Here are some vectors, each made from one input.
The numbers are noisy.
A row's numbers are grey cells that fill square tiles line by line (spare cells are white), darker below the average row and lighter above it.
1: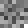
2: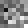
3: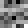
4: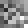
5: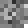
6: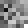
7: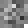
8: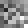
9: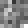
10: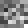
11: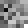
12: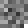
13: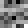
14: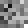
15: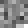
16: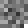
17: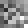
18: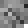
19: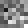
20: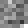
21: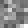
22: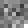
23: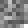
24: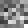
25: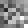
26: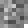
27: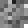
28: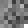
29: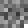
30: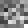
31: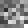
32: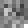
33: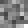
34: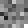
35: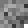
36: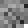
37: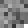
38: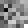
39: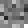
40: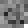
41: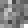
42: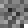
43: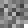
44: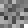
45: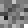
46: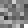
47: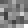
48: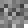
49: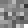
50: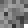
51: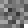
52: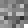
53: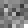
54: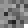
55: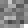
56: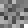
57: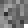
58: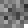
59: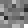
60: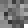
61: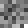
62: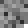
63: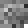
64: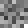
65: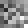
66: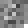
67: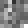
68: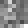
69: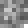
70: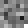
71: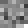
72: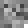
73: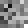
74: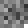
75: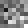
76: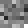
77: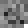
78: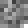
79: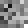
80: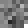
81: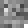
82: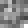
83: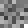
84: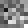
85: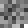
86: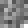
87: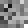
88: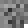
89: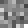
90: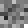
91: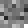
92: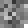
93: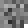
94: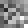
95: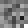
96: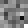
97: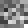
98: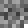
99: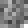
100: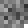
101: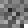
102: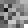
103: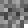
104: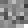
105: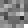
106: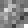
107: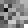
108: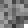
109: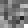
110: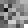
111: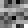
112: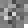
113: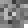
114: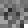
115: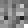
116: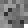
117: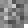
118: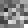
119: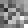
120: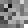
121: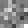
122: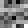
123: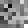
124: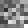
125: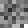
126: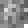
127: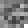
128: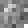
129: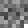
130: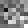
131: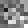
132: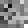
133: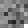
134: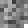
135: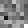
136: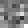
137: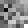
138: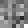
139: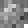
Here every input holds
either a point on a 5-point line, or a list of up to two items, each a point on a 3-point line and a point on a 7-point line.
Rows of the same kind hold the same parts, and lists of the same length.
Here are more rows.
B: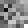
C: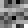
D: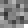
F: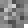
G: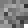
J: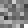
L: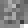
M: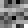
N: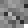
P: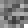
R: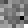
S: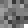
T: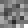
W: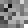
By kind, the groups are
B, W
C, M
D, F, G, L, N, P, R, S, T
J

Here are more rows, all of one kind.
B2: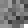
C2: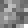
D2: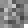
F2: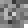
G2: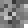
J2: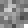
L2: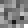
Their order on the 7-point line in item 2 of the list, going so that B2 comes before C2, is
B2, D2, F2, J2, L2, G2, C2.
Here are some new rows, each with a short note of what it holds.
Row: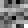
the empty list
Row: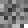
a list of one item
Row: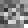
a point on a 5-point line
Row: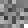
a list of one item
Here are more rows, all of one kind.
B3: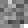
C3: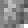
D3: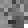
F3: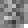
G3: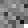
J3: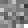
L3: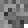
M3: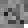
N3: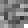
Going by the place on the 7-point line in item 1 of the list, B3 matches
L3, M3 and N3.
